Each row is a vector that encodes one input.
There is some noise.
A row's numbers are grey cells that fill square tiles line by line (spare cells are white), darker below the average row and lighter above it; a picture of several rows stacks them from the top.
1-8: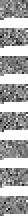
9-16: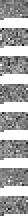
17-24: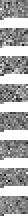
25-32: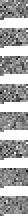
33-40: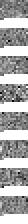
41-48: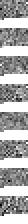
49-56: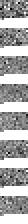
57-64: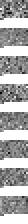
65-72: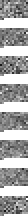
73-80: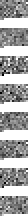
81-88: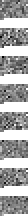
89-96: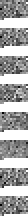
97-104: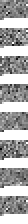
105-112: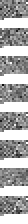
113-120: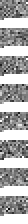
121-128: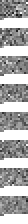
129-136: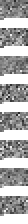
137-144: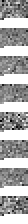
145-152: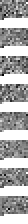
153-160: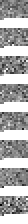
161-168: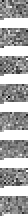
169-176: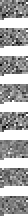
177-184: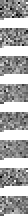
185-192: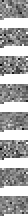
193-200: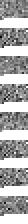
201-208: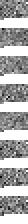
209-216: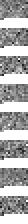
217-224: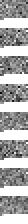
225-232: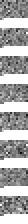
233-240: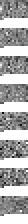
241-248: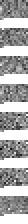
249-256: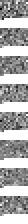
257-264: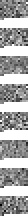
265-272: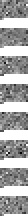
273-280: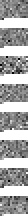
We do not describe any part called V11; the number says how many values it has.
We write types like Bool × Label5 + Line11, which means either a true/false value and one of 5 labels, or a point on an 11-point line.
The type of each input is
Line10 × List2(V11) + List2(Line8).
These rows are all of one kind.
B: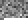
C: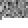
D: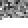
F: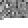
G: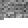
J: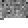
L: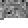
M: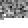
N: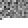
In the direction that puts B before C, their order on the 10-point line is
M, D, G, B, J, L, F, N, C.
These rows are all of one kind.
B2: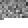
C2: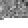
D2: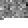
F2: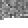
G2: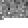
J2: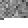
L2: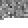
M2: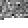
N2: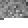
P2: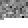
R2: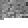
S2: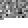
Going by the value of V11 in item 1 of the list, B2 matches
J2, N2 and P2.
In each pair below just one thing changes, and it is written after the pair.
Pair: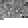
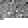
the value of V11 in item 1 of the list
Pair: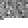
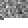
the value of V11 in item 1 of the list
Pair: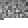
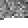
the value of V11 in item 1 of the list
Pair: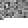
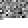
the value of V11 in item 1 of the list
